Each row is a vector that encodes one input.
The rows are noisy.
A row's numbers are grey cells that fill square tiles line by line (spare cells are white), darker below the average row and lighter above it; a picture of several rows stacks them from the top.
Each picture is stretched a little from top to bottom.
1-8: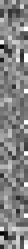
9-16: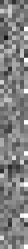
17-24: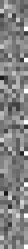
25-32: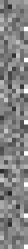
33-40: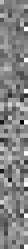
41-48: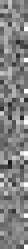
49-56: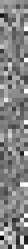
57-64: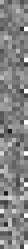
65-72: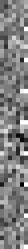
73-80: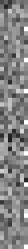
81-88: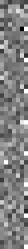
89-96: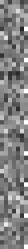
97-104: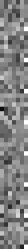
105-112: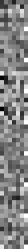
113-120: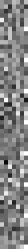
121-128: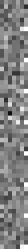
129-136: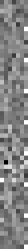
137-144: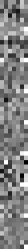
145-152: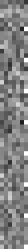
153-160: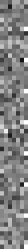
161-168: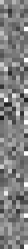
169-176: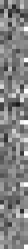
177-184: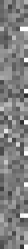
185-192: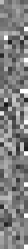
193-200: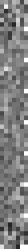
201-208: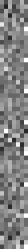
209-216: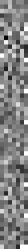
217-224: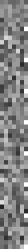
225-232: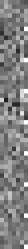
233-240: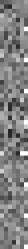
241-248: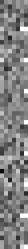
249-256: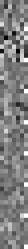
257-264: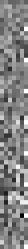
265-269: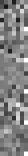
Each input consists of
either a point on a 5-point line, or a point on a 13-point line.
